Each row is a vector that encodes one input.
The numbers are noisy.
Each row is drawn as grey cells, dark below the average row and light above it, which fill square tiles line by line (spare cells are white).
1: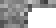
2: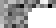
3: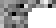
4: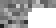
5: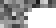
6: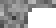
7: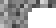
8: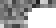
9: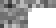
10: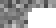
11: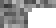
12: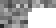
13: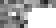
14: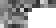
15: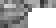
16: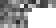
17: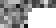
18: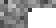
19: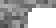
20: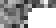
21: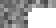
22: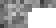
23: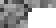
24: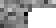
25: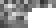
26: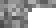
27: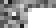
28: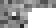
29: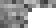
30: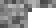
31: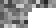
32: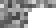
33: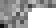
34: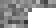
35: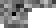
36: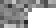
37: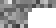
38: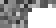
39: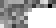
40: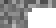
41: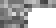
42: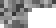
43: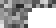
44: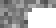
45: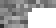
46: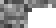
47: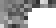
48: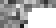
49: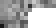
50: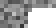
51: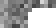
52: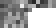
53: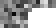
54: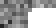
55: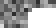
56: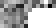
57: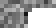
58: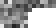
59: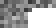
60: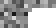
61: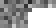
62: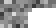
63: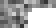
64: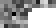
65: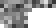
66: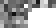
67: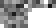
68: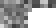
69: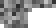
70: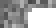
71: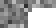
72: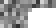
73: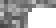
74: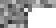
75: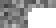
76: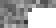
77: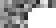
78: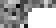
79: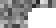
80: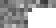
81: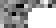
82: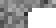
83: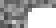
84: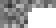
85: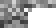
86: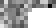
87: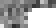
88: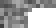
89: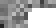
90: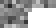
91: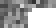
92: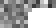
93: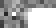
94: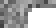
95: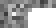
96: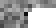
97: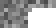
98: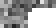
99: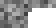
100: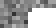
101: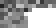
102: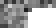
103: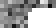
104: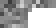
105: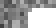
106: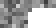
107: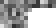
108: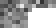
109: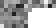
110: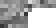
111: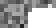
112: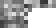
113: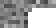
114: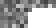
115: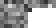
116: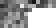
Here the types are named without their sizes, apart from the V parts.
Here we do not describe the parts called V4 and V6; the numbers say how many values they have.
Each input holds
either a point on each of two lines, or a true/false value, a value of V4 and a value of V6.
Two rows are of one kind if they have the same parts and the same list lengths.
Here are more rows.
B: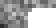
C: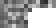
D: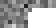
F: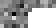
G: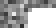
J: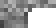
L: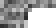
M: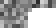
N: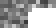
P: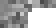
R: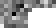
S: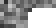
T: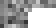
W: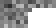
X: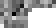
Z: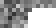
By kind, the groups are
B, C, D, G, J, L, N, P, S, T, W, Z
F, M, R, X

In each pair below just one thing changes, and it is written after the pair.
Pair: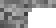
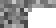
the true/false value
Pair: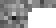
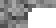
the value of V6
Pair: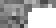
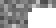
the true/false value
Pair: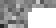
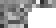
the value of V6
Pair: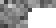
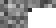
the value of V4
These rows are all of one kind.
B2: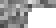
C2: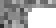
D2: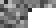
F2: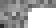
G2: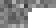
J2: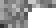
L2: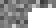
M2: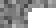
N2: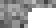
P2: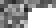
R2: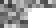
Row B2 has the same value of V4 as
F2, G2, J2 and P2.
